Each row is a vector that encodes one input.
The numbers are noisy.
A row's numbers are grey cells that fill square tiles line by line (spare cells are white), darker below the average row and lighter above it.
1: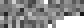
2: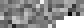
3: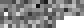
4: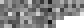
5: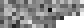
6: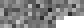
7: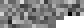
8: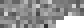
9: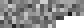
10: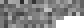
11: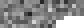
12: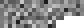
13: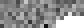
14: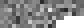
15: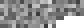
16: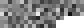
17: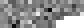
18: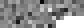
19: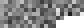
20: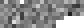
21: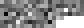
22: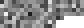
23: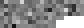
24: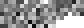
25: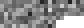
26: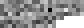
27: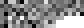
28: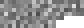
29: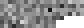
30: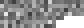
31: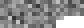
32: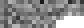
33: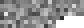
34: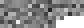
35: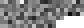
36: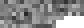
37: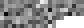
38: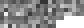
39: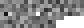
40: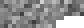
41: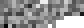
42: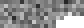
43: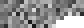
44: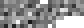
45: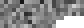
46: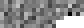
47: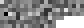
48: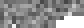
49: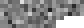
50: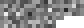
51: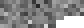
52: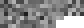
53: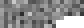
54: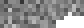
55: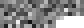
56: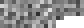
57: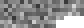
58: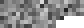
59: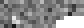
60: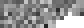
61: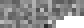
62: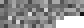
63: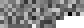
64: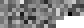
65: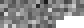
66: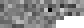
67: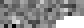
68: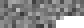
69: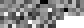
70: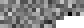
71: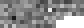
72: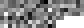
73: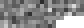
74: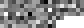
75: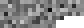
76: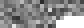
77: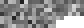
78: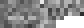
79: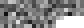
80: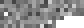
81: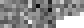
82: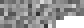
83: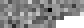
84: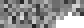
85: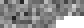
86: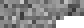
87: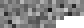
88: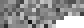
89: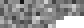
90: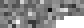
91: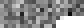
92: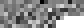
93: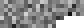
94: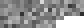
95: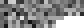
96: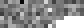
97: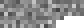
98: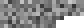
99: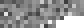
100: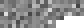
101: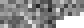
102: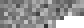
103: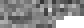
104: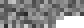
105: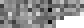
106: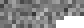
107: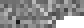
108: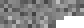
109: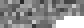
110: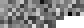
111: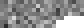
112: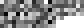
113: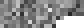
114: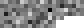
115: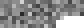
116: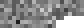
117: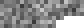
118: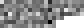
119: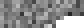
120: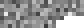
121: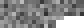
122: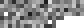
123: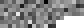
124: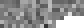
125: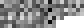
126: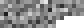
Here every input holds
a point on an 8-point line and a node of a 7-node tree, together with either a fixed value, or a node of a 7-node tree.
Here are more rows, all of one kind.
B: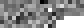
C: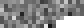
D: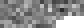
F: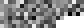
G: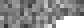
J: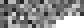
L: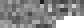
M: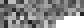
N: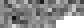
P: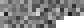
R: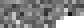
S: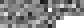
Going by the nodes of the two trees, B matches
C, J and M.
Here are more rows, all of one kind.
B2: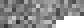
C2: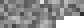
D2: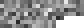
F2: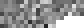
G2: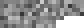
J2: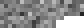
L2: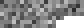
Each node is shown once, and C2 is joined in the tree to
G2 and J2.
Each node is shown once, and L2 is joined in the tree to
B2 and J2.
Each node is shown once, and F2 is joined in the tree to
D2 and J2.
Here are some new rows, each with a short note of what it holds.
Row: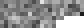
a point on an 8-point line and a node of a 7-node tree
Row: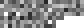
a point on an 8-point line and a node of a 7-node tree
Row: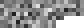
a point on an 8-point line and a node of a 7-node tree
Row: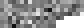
a point on an 8-point line and a node of a 7-node tree
